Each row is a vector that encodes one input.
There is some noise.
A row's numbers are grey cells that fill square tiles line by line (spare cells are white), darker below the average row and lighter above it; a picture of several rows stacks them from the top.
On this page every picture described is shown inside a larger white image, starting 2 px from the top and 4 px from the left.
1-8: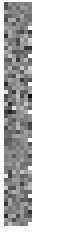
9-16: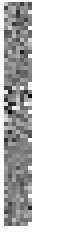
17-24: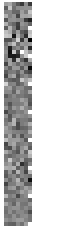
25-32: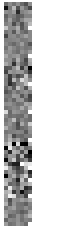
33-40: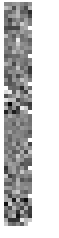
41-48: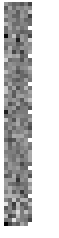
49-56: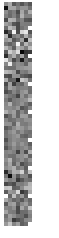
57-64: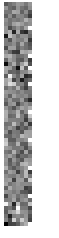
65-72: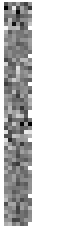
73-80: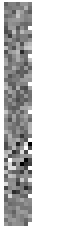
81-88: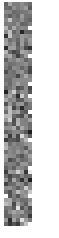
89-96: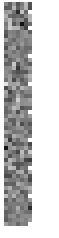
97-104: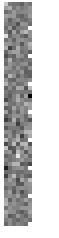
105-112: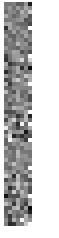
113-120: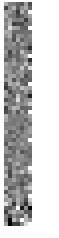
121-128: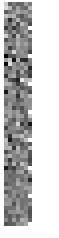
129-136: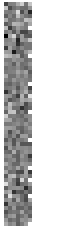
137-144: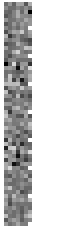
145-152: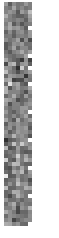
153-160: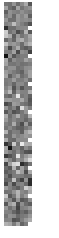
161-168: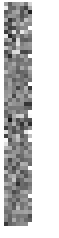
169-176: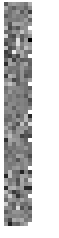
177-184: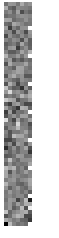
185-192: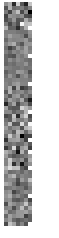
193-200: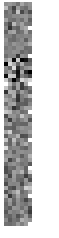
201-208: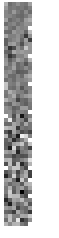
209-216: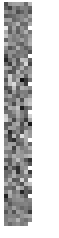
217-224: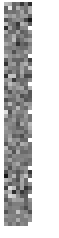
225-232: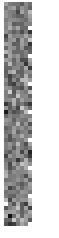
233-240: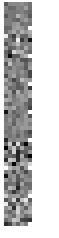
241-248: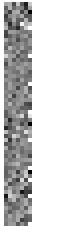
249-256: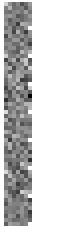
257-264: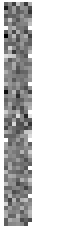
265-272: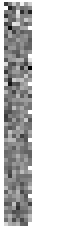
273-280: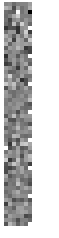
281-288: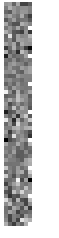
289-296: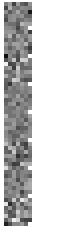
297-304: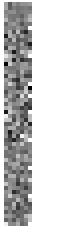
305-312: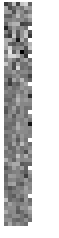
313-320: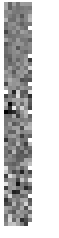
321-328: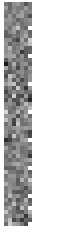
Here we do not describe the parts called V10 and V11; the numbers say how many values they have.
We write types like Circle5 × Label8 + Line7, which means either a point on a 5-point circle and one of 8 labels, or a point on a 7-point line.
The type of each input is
Bool × (Tree12 + Unit) + (Tree7 + V10) × V11.
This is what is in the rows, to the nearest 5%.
About 40% of them hold a true/false value, together with either a fixed value, or a node of a 12-node tree. The rest hold a value of V11, together with either a node of a 7-node tree, or a value of V10.
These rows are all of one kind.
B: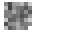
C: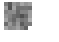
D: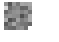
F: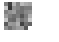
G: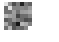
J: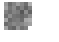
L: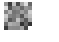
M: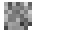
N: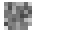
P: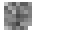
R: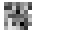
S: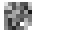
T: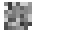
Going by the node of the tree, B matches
R and T.
